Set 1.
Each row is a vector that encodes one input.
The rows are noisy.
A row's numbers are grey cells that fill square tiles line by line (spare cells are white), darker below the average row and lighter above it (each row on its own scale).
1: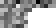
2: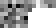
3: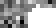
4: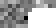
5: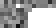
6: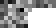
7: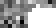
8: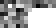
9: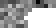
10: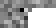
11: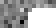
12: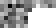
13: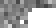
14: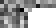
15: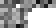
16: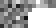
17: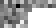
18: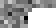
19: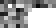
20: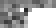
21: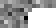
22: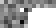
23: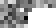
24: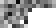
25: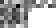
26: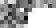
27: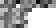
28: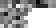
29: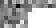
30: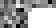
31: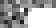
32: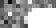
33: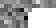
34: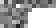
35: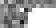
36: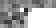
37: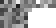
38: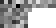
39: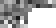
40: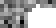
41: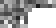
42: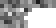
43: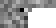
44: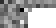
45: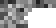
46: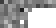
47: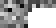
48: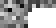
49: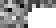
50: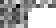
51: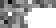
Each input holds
either a fixed value, or four true/false values.
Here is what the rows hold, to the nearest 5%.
About 5% of them hold a fixed value. The rest hold four true/false values.
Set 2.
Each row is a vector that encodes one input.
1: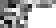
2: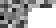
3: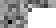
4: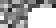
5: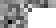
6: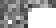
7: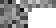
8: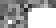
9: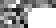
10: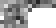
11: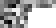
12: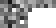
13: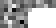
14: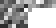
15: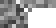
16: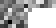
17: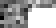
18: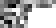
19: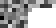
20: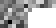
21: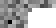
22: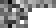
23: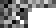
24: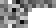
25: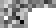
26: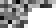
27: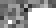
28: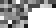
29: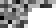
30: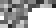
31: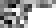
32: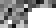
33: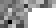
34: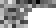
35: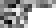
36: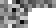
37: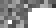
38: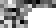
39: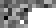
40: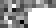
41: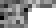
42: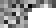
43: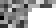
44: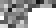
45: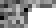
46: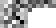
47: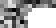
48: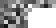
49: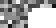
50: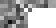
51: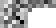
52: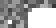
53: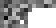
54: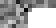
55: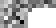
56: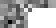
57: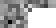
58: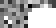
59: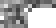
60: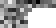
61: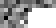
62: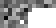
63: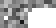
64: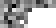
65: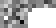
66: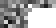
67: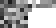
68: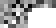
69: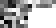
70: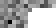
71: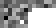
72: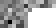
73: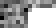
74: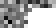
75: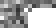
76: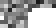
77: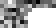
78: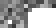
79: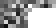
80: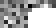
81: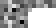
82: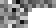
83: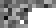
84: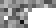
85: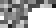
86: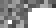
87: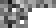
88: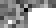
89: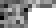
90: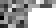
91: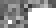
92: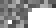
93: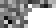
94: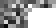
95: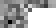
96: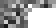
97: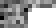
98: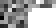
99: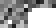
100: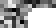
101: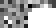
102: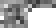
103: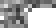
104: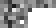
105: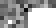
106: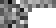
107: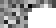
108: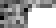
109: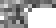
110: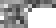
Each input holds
four true/false values.
